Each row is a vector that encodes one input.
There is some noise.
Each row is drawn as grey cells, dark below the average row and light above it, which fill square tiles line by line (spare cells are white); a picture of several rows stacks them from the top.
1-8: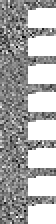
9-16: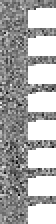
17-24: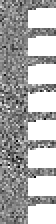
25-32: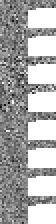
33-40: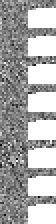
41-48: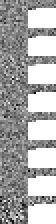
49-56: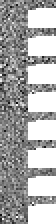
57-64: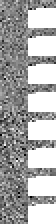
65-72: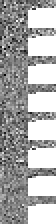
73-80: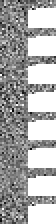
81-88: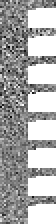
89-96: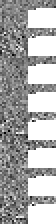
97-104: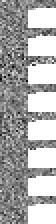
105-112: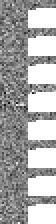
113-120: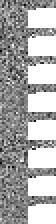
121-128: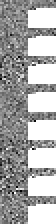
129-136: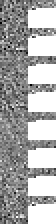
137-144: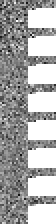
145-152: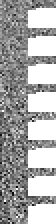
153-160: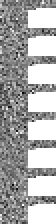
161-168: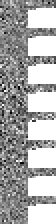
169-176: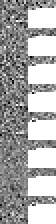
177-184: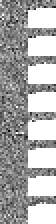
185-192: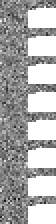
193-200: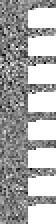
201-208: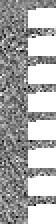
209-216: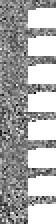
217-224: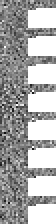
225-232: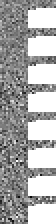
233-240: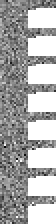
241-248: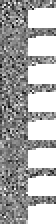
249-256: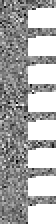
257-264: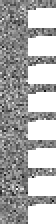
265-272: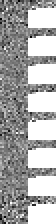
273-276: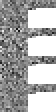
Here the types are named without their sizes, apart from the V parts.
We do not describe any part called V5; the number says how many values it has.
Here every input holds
either a point on a circle and a value of V5, or a label.
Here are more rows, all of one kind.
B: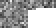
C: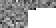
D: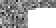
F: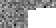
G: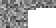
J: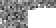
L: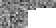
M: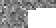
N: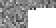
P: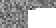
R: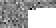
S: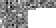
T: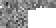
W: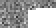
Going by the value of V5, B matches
F, J and M.
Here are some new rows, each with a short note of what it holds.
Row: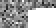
a point on a circle and a value of V5
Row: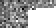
a label
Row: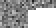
a point on a circle and a value of V5
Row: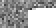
a point on a circle and a value of V5
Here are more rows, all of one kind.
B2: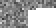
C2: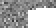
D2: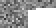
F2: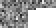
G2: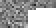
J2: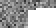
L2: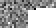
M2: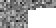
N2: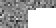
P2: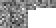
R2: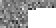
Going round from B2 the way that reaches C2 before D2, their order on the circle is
B2, J2, G2, F2, R2, N2, C2, P2, L2, M2, D2.
